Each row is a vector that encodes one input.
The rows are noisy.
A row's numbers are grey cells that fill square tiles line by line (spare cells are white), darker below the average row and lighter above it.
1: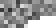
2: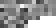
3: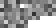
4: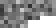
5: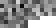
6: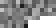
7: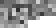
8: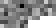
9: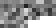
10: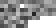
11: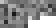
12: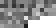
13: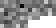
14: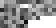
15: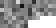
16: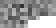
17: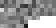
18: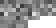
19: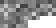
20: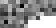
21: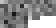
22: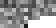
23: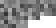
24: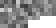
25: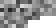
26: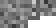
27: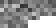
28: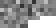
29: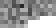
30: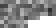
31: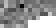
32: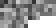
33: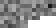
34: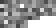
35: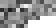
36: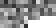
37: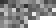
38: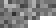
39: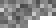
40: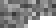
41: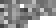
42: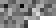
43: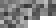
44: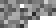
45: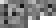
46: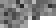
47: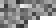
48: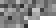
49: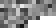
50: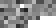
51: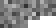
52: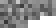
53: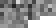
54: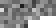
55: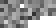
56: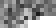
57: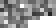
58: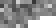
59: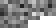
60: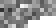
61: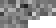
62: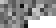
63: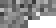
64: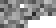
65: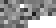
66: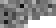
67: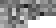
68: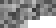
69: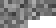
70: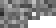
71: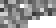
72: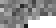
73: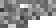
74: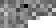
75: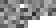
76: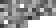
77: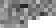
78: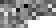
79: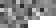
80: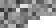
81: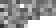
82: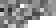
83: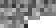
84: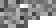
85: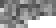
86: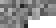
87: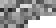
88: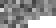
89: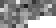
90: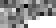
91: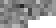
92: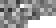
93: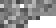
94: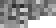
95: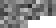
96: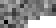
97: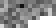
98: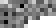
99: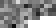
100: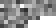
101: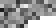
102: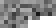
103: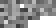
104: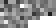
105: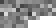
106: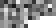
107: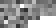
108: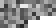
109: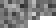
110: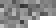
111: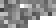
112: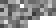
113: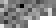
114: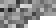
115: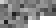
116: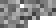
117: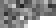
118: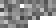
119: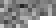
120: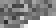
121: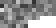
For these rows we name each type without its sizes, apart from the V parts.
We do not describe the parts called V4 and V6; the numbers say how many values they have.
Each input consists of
a value of V4 and a value of V6, together with a list of points on a line.
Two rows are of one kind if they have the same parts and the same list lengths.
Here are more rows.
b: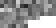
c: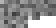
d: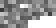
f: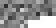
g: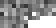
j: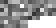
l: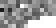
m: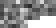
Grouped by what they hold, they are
b, g
c, f, m
d, j, l

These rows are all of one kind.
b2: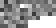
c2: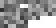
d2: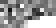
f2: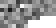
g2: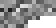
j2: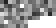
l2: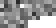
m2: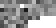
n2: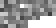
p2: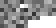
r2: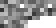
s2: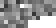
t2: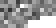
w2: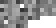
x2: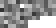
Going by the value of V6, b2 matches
j2, p2, t2 and w2.
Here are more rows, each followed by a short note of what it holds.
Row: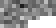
a value of V4 and a value of V6, together with a list of one item
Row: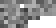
a value of V4 and a value of V6, together with the empty list
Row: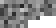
a value of V4 and a value of V6, together with a list of two items
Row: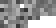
a value of V4 and a value of V6, together with the empty list
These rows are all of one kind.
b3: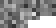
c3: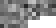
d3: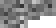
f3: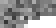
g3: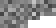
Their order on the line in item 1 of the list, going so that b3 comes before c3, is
b3, f3, c3, g3, d3.
